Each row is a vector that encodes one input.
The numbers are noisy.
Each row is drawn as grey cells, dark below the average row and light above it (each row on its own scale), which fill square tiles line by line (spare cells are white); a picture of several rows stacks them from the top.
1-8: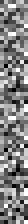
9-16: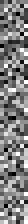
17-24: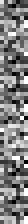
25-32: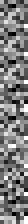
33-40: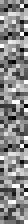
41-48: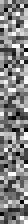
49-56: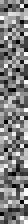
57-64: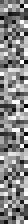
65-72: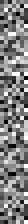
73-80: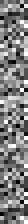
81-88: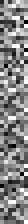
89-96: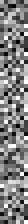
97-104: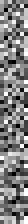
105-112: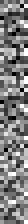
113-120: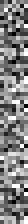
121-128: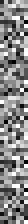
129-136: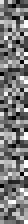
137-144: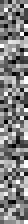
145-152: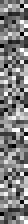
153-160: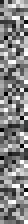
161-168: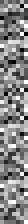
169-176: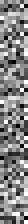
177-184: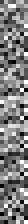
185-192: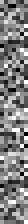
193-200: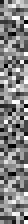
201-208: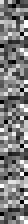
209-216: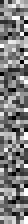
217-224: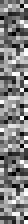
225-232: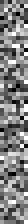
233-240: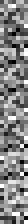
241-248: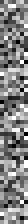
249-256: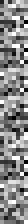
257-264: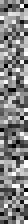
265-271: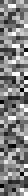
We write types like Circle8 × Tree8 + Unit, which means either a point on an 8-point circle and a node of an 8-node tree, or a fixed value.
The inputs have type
Bool × Bool × Bool.
